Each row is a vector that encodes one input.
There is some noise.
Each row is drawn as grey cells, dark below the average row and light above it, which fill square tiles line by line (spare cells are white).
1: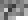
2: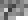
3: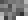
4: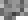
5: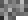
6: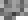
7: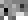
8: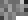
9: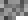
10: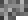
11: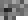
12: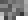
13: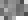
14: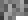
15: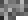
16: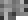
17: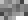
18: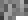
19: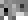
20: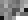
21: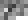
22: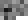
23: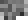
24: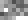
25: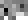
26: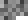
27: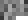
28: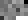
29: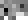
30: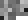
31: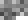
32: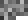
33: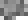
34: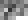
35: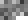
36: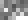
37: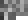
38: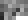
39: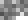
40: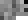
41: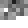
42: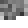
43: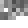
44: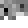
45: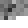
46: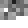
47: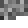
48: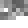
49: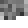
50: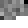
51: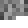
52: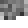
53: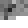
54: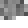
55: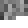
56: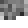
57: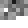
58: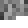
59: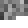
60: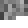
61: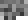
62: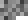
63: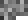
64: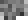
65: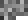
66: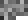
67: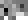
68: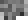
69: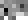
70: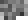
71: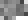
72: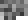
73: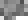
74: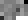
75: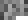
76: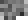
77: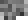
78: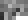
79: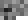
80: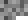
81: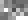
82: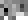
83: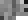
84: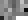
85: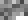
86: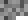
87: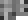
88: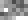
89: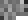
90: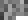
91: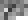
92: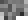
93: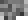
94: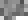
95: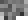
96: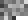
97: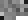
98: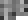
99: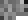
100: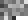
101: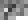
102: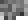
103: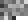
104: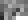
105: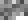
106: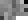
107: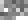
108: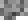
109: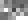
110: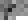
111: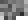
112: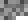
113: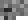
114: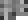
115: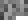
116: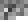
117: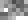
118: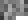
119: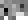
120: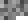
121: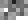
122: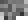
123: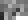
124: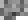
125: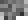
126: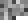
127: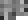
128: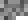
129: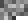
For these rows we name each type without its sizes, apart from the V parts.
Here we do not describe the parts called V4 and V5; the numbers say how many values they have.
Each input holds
either a value of V4 and a value of V5, or a list of points on a line.
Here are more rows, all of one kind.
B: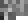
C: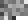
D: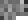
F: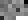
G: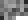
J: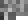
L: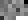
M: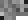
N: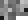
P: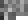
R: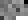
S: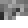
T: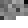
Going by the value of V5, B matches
J, N and P.
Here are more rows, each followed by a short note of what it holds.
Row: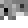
the empty list
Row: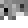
the empty list
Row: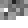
a list of one item
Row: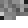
a value of V4 and a value of V5
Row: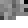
a value of V4 and a value of V5
